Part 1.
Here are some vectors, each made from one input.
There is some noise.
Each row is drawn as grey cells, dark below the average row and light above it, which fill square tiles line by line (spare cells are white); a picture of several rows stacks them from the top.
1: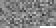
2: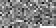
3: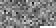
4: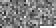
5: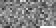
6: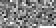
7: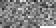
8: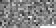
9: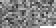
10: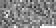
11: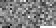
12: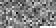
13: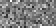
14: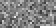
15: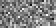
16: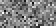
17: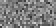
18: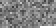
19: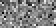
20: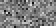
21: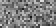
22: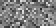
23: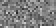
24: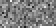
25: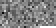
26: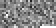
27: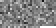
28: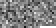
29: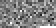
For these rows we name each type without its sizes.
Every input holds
a node of a tree.
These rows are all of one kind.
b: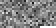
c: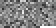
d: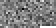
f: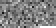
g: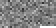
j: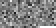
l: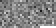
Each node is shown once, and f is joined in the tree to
g and j.
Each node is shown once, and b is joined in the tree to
d.
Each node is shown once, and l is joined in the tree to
c and g.
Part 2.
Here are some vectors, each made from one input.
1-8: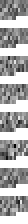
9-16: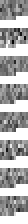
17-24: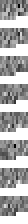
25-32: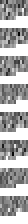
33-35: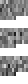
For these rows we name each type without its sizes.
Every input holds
a label.
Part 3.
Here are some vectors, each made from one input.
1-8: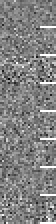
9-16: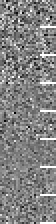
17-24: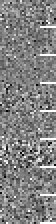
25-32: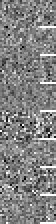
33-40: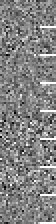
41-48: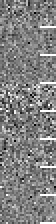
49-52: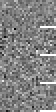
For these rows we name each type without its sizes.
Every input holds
a node of a tree.
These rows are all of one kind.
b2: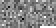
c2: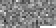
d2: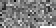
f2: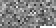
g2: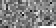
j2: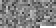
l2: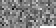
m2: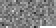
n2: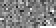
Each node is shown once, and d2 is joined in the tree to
j2.
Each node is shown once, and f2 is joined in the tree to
c2, g2 and l2.
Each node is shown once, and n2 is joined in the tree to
m2.
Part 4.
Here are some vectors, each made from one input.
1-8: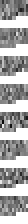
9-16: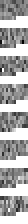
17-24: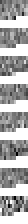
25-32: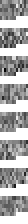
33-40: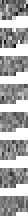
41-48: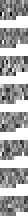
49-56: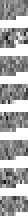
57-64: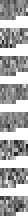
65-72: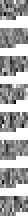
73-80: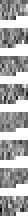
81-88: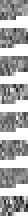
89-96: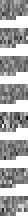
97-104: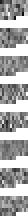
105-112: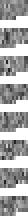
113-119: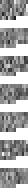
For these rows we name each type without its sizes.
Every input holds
a node of a tree.
